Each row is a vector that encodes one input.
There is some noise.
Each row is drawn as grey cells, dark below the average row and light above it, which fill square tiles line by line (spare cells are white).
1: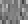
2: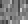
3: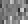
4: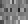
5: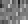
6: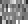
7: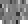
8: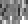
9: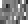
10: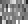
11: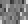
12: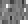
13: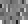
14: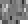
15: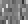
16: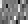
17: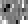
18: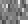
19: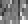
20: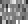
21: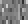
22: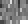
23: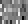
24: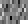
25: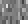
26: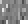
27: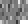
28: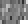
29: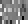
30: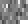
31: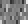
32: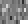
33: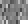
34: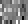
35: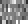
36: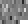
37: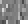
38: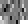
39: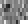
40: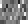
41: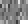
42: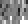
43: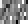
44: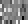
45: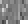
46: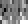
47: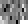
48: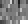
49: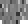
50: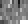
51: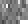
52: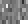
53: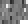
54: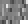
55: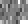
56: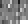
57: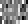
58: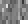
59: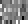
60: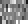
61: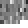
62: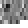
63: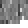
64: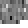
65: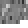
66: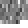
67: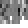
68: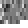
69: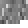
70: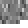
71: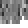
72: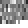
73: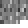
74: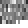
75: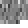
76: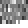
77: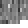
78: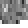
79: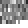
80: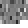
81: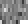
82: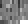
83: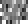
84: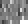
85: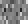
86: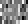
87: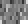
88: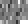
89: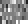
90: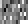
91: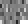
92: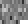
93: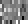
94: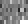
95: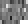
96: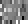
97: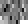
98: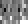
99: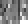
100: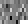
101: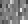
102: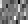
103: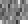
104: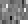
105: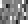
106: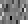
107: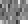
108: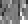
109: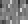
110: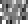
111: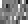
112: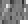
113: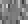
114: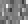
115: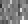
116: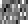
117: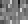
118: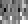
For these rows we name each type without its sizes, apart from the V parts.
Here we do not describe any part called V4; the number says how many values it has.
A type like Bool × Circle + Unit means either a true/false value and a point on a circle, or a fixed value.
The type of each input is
List(Bool × Line) × V4.
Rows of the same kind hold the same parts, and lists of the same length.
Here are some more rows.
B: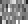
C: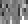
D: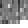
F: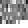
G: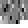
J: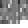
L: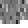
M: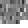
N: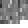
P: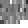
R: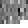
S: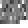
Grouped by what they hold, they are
B, F
C, G, L, M
D, J, N, P, R, S

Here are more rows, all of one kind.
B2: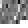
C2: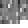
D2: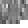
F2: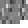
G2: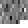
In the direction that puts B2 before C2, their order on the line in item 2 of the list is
G2, F2, D2, B2, C2.
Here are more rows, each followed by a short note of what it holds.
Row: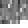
a value of V4, together with a list of two items
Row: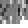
a value of V4, together with a list of one item
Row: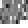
a value of V4, together with a list of two items
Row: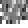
a value of V4, together with the empty list
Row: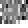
a value of V4, together with the empty list
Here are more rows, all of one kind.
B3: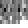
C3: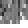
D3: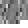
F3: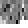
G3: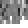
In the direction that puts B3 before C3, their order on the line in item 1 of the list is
B3, C3, D3, F3, G3.
